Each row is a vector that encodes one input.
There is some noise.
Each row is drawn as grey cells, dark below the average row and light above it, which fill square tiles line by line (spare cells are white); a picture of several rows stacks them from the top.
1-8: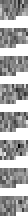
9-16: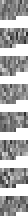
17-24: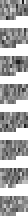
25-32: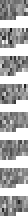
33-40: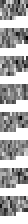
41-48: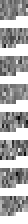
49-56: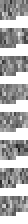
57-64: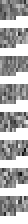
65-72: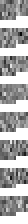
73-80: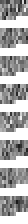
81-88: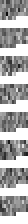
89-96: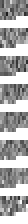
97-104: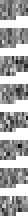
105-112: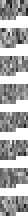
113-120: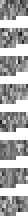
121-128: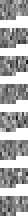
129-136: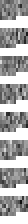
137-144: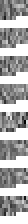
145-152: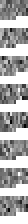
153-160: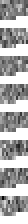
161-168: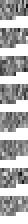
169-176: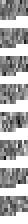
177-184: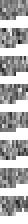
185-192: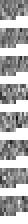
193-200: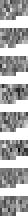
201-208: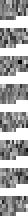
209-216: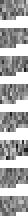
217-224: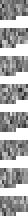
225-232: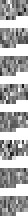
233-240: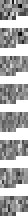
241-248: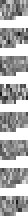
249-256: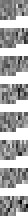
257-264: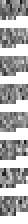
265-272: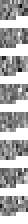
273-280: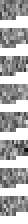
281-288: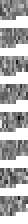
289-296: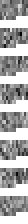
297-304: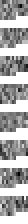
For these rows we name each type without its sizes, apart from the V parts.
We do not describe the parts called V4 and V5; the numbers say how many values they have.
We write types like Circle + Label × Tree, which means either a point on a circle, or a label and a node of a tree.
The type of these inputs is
(Line + (Tree + Unit) × V5) × V4.
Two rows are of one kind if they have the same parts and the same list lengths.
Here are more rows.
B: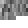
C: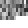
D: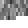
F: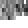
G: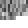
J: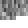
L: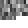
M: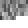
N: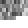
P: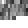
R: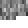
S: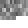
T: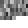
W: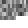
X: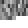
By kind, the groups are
B, G, P
C, F, T, W, X
D, J, L, M, N, R, S

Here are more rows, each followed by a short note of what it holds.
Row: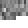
a value of V4 and a value of V5
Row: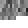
a node of a tree, a value of V4 and a value of V5
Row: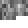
a node of a tree, a value of V4 and a value of V5
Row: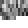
a point on a line and a value of V4
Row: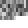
a point on a line and a value of V4
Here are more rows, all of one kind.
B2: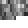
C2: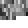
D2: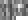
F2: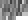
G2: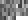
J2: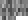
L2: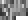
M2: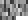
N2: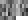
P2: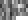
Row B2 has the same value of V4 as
D2 and P2.
